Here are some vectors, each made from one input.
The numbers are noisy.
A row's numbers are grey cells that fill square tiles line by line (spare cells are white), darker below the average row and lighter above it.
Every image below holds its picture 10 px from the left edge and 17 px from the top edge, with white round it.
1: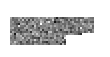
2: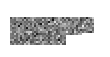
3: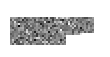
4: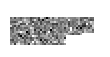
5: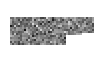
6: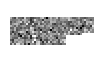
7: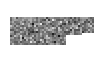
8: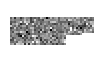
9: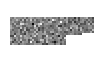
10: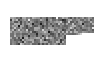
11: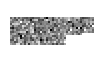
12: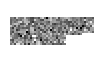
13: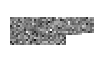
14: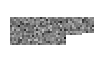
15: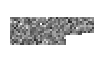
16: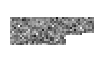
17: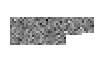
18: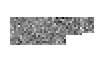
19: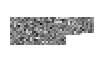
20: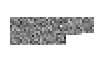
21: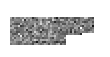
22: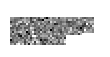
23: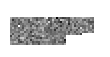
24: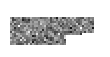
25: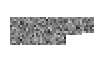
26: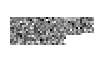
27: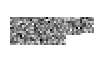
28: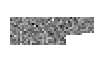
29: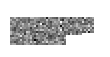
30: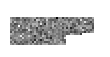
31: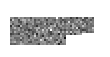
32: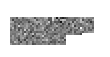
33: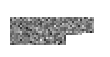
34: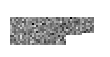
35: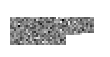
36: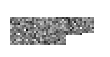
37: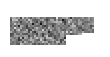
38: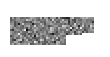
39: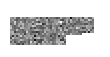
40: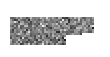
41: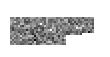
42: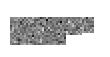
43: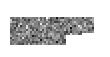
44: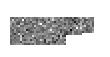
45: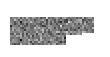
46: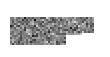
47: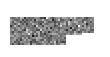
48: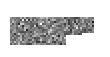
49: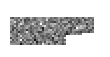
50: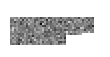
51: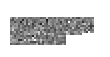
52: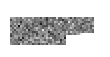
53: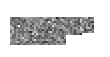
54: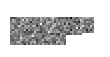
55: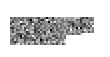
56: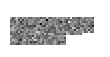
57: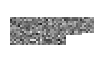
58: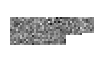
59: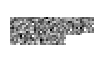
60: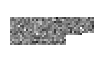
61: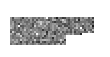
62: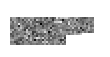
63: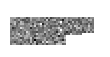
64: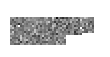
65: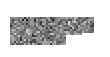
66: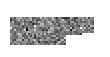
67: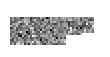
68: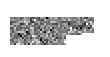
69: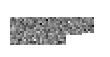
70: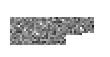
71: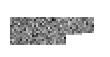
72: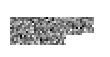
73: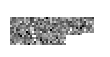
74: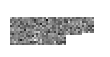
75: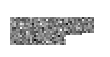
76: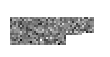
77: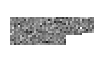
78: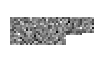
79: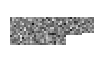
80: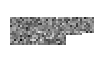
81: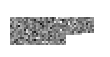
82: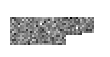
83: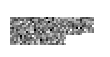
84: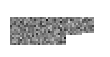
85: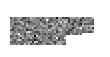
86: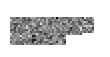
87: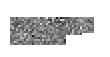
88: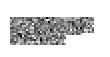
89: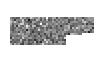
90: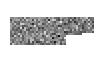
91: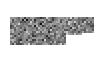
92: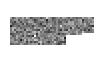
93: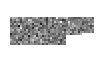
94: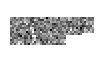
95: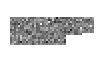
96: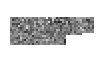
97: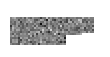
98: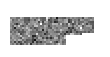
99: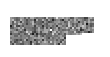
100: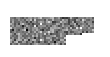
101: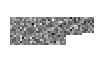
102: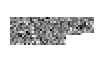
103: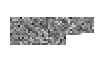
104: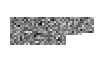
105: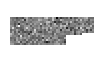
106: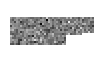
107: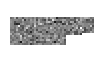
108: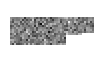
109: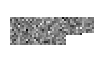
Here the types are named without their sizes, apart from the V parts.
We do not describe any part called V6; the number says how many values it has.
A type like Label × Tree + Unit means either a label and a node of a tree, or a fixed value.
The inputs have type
Bool × Line × List(V6).
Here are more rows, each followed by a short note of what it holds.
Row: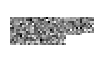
a point on a line and a true/false value, together with the empty list
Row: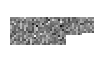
a point on a line and a true/false value, together with a list of two items
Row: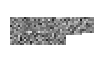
a point on a line and a true/false value, together with a list of one item
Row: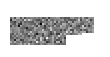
a point on a line and a true/false value, together with a list of one item
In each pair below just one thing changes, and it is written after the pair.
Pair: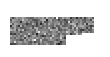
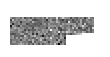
the place on the line
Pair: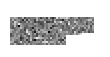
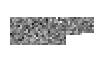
the true/false value
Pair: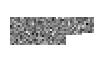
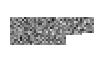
the value of V6 in item 1 of the list
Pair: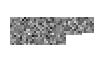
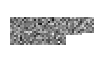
the value of V6 in item 1 of the list
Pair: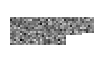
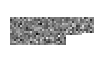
the place on the line
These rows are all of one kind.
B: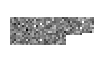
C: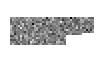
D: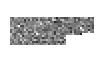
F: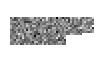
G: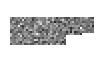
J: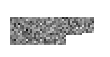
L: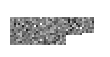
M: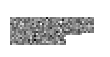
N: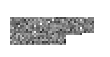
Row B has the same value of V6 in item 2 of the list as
M and N.
